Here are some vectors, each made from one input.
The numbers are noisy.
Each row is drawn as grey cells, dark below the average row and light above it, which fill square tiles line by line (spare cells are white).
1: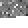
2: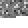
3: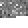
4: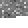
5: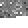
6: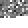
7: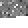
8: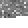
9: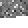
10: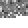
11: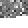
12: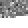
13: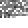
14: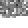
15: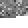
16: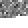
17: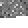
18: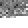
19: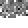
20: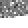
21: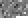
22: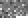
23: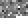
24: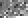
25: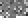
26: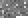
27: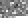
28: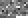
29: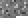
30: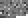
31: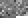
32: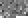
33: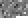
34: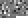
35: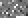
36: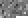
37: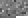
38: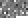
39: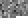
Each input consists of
a point on a 7-point line.
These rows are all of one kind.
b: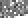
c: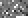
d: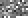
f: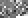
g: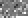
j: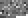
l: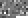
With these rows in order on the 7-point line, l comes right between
g and j.
